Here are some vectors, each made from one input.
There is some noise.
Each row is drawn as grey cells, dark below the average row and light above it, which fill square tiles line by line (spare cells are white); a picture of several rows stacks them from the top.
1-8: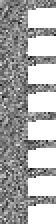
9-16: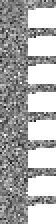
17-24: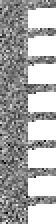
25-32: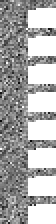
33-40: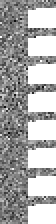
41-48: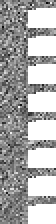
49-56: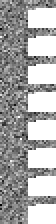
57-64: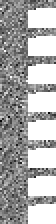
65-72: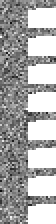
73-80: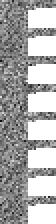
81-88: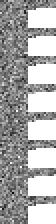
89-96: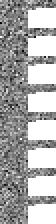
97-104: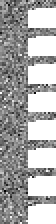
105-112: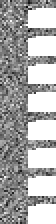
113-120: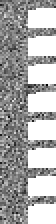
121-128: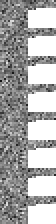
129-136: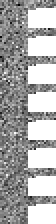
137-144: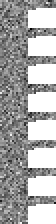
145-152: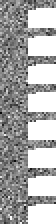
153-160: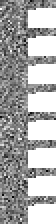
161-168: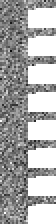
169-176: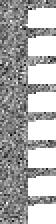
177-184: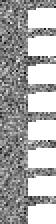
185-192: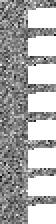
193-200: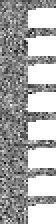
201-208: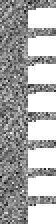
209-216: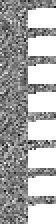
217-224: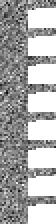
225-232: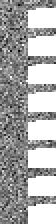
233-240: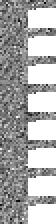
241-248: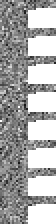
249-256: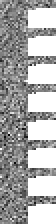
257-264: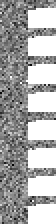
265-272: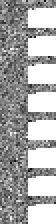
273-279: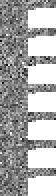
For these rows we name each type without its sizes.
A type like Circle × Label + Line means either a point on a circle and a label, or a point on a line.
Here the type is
Line × (Tree + Unit) + List(Circle).
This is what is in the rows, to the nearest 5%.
About 50% of them hold a point on a line, together with either a fixed value, or a node of a tree. The rest are lists of points on a circle.
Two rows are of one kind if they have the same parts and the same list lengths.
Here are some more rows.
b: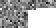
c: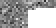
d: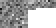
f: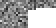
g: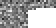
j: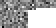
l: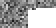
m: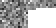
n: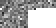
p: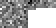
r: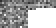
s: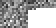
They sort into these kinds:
b, j
c, d, l
f, n, p, s
g, r
m

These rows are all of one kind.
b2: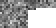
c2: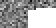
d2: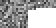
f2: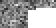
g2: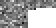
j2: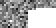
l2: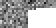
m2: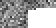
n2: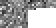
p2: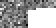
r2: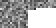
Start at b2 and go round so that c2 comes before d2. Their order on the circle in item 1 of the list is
b2, j2, l2, c2, d2, r2, n2, g2, p2, m2, f2.
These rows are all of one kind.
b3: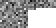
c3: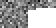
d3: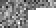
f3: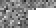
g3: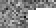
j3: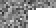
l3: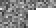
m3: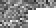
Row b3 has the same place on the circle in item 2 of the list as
g3 and m3.
